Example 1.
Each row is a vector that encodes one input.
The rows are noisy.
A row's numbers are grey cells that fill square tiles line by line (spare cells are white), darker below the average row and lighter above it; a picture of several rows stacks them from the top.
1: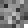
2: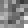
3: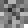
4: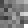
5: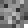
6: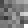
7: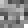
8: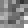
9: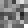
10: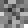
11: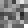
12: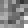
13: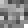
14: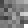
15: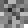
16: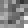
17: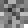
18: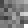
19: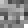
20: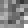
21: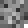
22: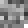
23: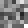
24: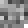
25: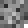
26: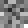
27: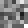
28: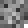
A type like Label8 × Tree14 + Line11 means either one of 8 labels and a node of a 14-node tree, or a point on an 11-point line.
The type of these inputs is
Line6.
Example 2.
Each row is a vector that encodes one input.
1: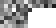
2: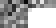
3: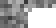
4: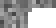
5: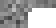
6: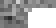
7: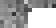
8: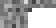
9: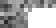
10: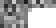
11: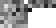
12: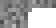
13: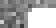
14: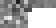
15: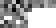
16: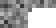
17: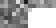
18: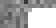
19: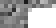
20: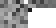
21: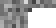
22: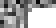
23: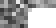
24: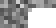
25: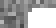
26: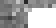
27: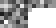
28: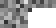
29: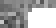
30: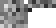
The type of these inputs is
Line5.
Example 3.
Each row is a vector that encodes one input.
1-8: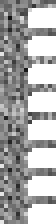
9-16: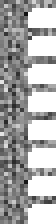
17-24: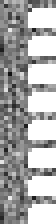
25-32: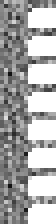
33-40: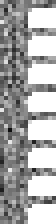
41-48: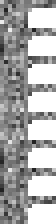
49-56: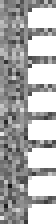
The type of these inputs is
Label9.
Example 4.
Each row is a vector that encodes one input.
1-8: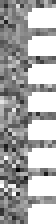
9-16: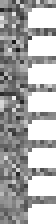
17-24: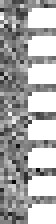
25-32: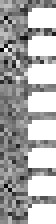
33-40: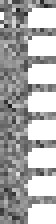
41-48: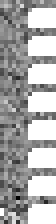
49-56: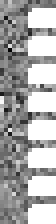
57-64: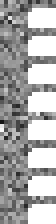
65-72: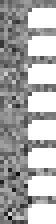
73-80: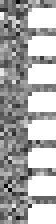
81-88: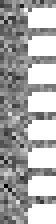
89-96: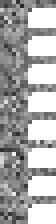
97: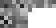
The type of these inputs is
Line10.
